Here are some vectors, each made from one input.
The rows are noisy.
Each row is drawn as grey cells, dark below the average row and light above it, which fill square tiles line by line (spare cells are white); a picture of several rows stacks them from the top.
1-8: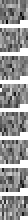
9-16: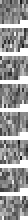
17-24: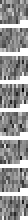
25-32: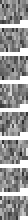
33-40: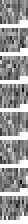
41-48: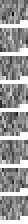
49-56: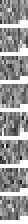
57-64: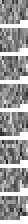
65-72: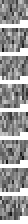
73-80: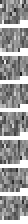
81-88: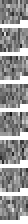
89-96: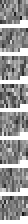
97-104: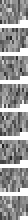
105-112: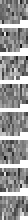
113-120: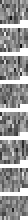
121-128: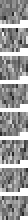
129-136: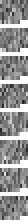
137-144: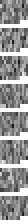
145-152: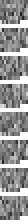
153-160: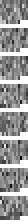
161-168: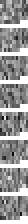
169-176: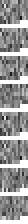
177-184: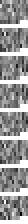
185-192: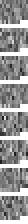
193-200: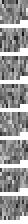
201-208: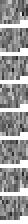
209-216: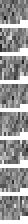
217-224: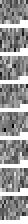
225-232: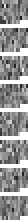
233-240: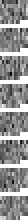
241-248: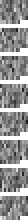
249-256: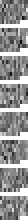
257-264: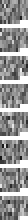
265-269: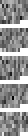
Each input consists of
either three true/false values, or a list of up to two points on a 6-point line.
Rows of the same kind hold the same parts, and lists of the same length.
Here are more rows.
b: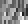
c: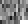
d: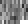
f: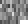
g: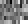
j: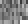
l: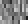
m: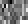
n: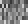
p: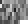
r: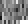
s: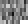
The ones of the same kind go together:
b, c, d, f, p, r
g, j, l
m, n
s

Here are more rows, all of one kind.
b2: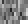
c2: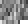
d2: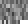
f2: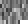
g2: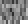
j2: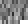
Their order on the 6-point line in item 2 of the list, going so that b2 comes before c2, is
g2, b2, c2, j2, d2, f2.
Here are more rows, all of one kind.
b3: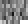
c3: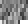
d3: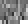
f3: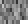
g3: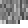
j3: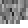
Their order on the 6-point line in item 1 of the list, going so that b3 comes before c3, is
f3, j3, d3, b3, c3, g3.
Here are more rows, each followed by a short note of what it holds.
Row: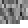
a list of two items
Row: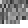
the empty list
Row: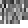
the empty list
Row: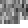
three true/false values
